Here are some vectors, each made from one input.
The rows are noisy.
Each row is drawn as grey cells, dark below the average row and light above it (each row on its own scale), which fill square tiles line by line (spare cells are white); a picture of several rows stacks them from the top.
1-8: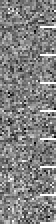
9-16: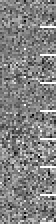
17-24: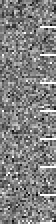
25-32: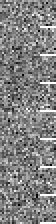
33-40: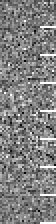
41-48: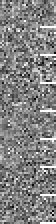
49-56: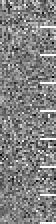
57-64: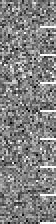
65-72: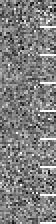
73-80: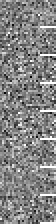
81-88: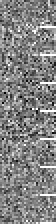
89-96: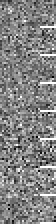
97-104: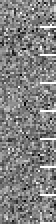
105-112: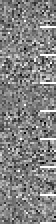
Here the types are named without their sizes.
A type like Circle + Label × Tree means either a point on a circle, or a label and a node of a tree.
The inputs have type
Bool × (Circle + Unit) + Line.
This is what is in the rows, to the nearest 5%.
About 35% of them hold a point on a line. The rest hold a true/false value, together with either a point on a circle, or a fixed value.
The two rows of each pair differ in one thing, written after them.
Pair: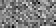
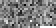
the true/false value
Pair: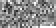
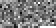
the true/false value
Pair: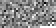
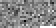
the true/false value
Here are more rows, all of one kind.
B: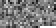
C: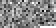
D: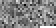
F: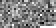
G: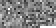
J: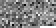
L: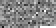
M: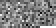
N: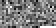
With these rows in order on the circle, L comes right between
B and M.
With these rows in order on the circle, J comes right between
C and F.
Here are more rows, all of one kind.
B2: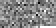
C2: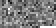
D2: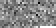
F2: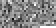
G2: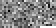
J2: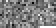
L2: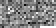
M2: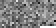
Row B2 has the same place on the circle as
G2 and J2.
